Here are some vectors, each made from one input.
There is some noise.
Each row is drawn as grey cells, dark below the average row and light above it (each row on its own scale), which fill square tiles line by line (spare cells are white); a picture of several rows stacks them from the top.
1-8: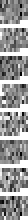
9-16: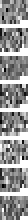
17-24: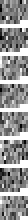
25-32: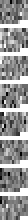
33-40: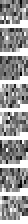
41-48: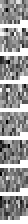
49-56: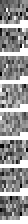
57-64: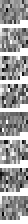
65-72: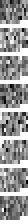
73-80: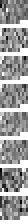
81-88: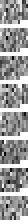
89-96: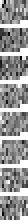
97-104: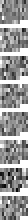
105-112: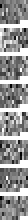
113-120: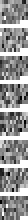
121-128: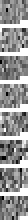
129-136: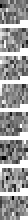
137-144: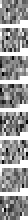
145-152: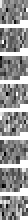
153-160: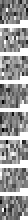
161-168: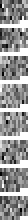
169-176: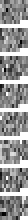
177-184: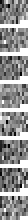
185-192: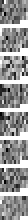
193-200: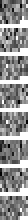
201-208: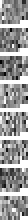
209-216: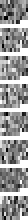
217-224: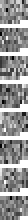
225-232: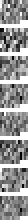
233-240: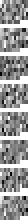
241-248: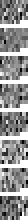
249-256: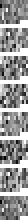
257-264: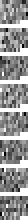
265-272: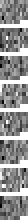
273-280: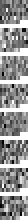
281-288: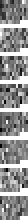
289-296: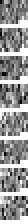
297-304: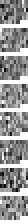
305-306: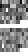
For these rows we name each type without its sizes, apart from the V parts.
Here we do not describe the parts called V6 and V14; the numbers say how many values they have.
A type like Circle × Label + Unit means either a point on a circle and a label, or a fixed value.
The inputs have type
Label × (Line × V6 + V14).
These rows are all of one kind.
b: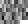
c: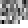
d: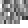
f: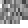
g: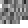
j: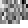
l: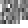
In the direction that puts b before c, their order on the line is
b, g, d, f, l, j, c.
